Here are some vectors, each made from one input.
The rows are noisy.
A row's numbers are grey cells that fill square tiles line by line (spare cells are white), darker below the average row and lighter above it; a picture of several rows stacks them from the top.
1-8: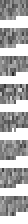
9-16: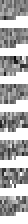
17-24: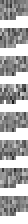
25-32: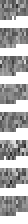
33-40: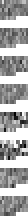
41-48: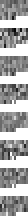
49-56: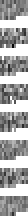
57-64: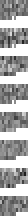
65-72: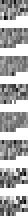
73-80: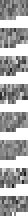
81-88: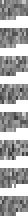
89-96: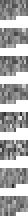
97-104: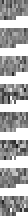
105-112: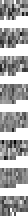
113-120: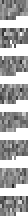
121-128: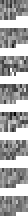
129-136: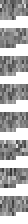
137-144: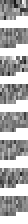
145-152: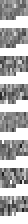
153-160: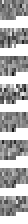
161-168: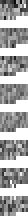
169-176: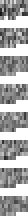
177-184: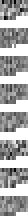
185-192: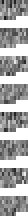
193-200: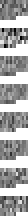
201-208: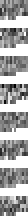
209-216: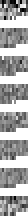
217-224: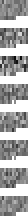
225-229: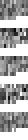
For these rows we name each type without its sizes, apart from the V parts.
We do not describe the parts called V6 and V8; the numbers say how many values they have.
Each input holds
either a label and a value of V6, or a true/false value and a value of V8.
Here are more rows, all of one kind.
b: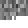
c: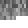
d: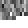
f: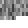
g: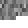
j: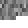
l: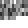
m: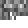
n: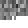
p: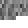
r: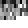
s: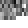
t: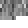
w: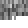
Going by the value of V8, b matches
m, n and w.
